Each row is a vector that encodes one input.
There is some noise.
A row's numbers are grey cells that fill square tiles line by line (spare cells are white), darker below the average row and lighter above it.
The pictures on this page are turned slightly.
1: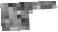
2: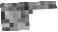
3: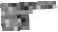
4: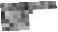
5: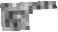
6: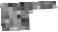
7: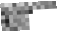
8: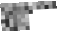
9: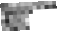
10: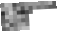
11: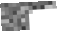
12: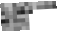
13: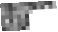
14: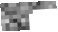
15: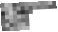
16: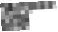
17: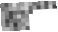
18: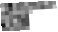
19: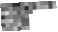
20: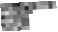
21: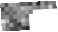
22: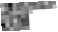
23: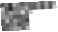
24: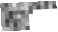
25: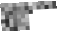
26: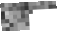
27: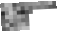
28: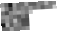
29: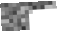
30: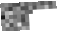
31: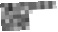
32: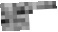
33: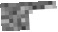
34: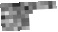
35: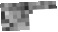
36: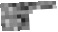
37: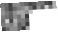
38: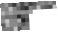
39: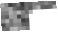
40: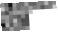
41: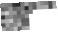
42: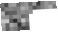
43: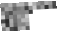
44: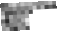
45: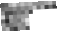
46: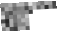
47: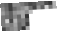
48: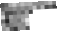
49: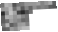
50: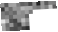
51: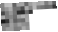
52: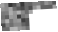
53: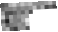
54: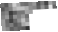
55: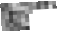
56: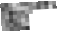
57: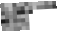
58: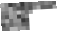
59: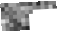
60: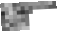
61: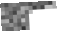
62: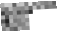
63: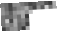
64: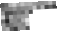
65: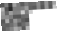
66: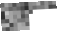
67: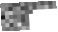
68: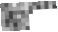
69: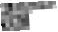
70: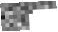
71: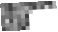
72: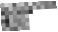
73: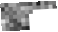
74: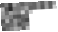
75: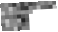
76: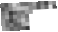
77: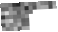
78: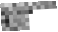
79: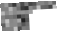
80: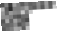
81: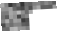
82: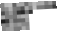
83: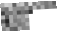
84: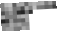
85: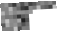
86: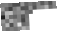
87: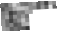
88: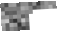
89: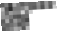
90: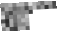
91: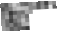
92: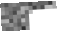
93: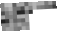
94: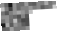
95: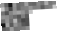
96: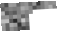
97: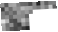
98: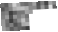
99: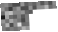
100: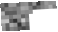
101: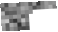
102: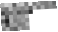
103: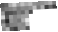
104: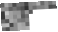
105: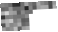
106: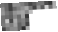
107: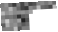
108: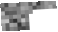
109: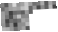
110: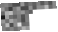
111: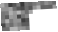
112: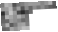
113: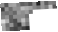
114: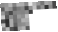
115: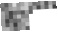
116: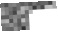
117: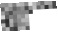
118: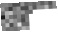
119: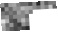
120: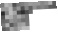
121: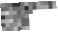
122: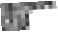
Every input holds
a point on an 18-point circle.
